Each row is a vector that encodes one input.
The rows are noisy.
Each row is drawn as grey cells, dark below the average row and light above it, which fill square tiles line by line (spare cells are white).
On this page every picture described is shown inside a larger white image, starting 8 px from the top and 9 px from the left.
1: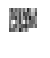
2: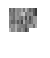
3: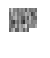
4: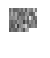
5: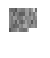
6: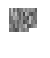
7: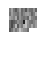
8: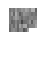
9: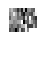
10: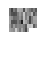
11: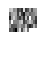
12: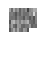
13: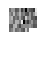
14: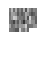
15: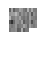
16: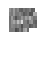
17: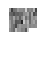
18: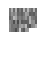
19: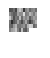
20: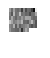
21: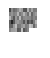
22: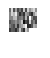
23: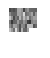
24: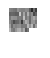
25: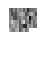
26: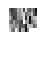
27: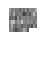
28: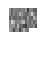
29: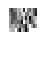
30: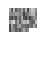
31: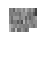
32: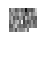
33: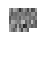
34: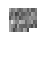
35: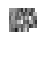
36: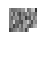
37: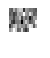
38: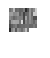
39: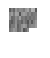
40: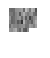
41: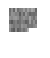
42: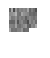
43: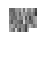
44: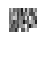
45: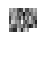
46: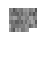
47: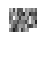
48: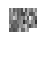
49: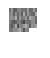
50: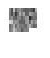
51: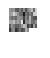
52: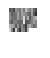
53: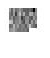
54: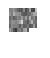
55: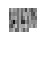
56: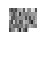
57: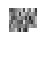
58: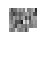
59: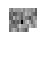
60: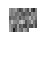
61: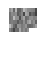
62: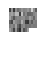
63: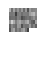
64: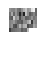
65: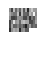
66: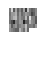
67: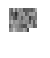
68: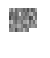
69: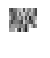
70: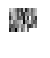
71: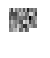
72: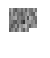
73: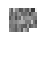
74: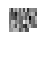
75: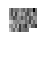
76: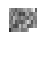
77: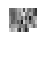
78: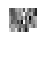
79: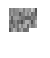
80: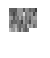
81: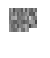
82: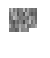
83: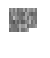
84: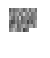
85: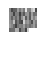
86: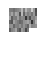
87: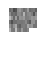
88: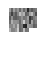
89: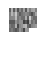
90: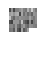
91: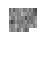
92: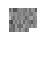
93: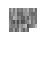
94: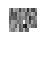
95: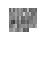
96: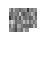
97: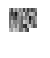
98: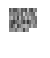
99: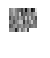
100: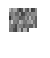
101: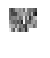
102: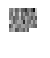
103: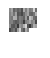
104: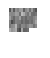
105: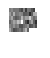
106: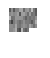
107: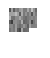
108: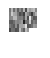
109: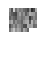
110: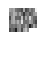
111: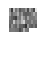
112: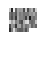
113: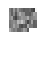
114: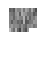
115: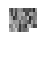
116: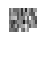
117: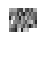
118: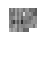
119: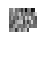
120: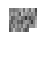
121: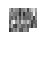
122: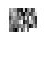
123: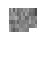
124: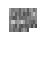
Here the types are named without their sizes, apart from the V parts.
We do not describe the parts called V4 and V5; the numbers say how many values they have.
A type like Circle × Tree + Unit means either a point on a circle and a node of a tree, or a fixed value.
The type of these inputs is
Bool × Line × Line + V4 × V5.
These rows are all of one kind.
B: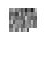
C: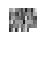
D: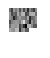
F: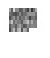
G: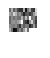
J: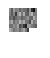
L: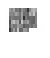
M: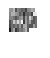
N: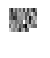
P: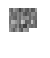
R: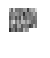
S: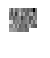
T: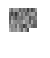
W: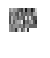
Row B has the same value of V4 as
C, M, T and W.
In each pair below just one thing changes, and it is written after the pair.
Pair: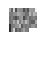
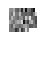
the value of V4
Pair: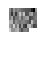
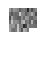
the value of V4
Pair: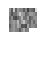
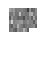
the value of V5
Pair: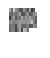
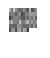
the value of V5
